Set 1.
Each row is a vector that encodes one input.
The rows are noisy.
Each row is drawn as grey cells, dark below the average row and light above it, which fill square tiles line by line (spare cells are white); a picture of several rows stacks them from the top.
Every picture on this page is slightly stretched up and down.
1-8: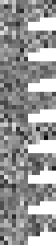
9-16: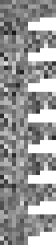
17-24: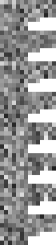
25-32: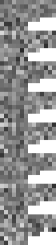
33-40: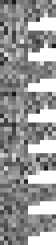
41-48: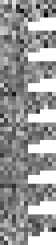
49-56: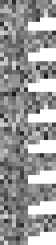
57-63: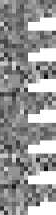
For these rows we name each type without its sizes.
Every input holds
a point on a line.
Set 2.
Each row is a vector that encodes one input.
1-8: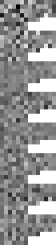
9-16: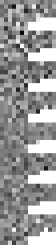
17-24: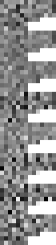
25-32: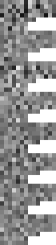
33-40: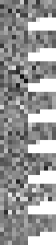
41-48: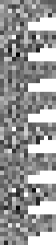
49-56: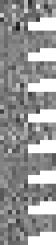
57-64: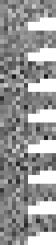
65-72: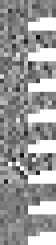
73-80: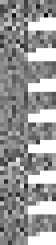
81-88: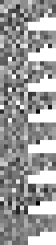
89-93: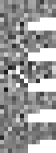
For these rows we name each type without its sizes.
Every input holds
a node of a tree.
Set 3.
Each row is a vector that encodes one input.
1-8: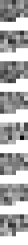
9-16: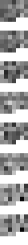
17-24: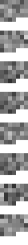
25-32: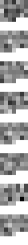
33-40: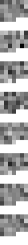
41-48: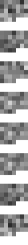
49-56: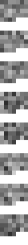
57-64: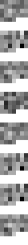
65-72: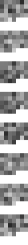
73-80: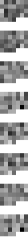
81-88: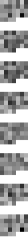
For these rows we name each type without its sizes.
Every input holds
a node of a tree.
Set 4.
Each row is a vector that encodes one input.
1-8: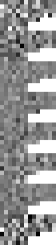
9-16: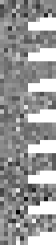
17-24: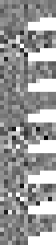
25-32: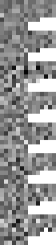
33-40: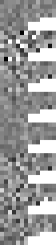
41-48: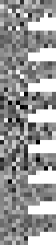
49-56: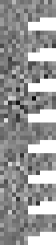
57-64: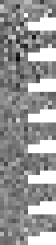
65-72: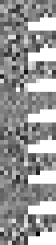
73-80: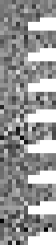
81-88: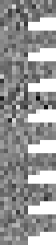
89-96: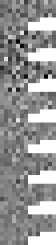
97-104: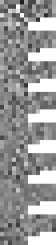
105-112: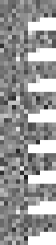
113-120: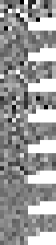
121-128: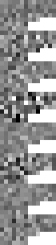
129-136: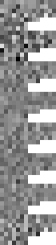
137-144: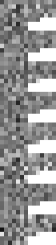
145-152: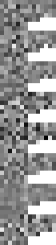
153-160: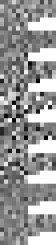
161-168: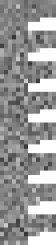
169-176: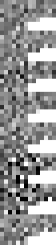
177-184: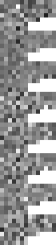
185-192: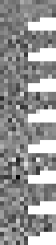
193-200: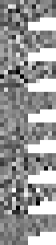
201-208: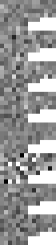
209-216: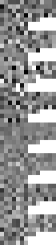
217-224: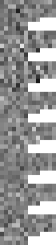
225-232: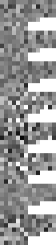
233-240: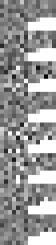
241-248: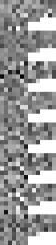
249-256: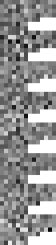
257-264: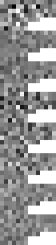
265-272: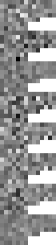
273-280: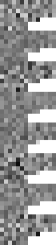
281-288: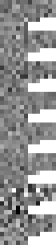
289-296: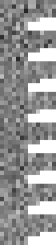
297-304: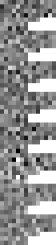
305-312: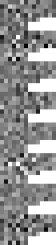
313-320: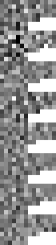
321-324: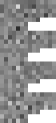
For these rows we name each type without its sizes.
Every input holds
a label.
